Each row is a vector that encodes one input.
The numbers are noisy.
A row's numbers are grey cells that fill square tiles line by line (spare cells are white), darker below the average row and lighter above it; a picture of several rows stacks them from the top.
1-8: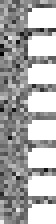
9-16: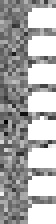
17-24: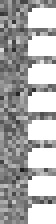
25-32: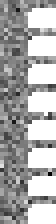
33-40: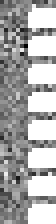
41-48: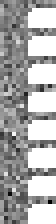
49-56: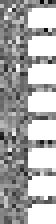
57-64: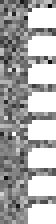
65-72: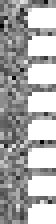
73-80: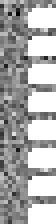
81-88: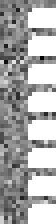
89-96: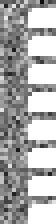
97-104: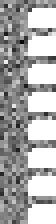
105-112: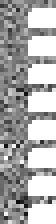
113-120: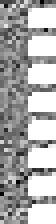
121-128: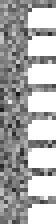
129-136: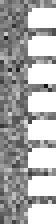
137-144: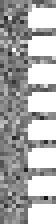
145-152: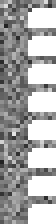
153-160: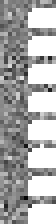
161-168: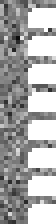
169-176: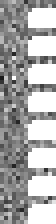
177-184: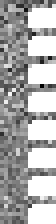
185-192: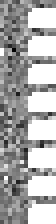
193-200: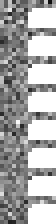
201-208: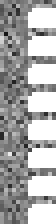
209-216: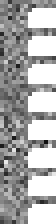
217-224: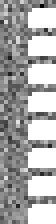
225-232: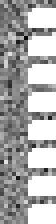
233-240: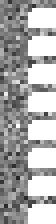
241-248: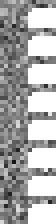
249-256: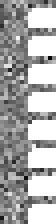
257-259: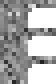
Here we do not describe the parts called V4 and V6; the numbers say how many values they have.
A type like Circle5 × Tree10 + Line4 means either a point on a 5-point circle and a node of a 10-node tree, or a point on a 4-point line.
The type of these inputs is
(Bool × Bool × Bool + Line15) × V6 + V4.
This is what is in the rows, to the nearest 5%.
About 10% of them hold a value of V4. The rest hold a value of V6, together with either a point on a 15-point line, or three true/false values.
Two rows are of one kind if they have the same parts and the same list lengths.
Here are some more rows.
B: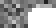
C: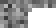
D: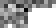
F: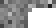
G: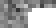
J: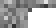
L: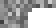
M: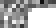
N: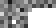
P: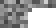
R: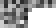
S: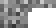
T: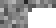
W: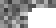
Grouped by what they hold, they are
B, G, T, W
C, F, J, L, N, P, S
D, M, R

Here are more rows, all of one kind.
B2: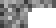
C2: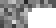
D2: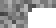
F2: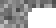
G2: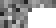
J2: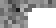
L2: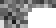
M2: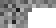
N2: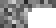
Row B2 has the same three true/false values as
D2, F2 and L2.
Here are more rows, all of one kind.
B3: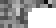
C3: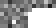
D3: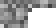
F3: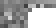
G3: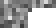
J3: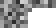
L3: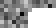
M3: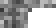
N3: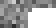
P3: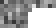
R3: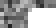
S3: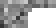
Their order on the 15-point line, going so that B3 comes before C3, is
D3, F3, S3, B3, R3, N3, M3, G3, P3, J3, L3, C3.
